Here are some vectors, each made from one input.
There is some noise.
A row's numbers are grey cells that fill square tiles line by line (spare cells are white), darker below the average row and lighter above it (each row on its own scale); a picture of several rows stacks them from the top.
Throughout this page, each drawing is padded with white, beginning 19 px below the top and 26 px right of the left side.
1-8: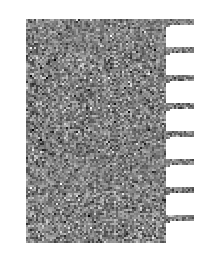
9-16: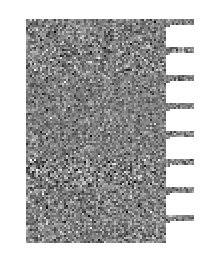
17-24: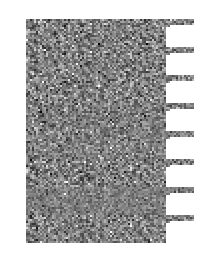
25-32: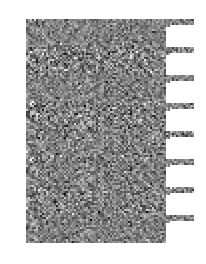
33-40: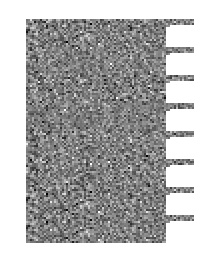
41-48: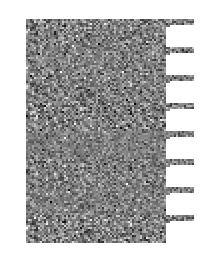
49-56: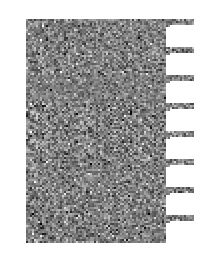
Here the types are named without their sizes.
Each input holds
either a label, or three true/false values.
